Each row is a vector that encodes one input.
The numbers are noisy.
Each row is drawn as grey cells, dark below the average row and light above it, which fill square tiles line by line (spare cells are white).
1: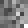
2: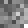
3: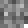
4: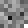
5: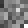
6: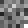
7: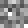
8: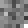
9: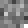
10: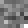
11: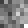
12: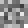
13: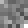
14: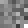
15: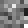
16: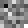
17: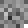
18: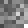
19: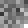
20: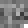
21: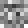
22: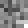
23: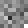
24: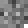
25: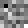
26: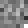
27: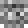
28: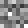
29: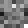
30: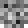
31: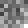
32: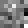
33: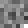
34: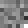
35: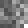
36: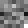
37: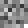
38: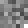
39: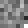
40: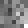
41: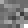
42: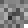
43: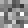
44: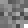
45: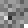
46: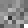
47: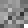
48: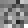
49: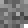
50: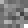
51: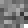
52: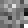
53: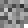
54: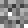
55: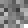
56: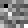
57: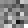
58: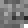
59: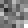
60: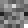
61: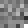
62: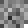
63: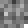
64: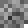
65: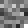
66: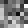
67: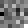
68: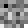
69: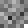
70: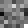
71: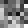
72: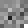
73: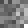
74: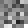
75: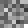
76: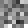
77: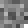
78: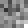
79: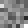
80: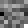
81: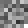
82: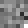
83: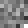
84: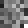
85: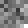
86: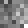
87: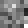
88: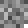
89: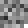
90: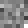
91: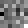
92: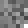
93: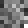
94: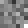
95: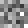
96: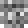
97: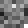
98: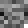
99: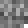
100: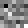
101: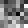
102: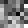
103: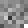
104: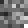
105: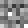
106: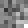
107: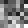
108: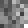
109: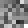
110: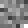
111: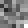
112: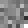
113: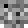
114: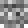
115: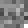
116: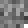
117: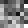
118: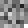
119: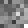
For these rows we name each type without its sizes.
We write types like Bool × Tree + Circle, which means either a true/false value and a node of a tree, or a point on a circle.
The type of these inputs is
Bool × Bool × Bool × Line + List(Circle + Line).
